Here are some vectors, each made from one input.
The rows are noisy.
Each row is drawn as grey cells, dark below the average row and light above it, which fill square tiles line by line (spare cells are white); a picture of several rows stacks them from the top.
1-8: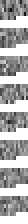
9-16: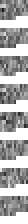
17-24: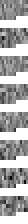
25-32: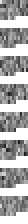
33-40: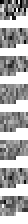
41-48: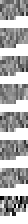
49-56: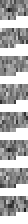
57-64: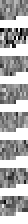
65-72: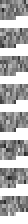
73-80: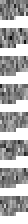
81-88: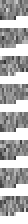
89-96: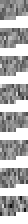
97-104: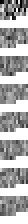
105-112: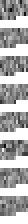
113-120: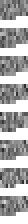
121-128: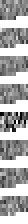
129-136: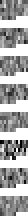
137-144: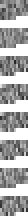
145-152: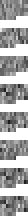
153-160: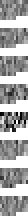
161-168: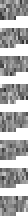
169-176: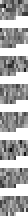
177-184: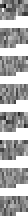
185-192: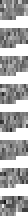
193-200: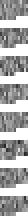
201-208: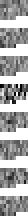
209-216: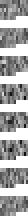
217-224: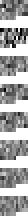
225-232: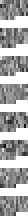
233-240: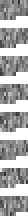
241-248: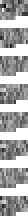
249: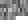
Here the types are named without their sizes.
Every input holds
a list of points on a line.
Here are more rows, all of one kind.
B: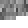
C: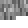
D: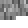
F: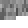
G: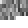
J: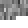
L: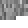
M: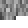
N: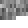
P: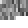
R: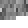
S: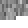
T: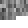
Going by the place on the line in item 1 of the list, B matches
F, N, R and T.
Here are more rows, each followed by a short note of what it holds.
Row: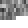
a list of three items
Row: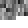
a list of one item
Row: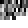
the empty list
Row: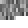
a list of three items
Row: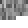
a list of two items
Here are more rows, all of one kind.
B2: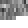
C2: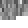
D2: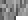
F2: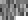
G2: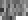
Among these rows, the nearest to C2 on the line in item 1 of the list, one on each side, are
B2 and G2.
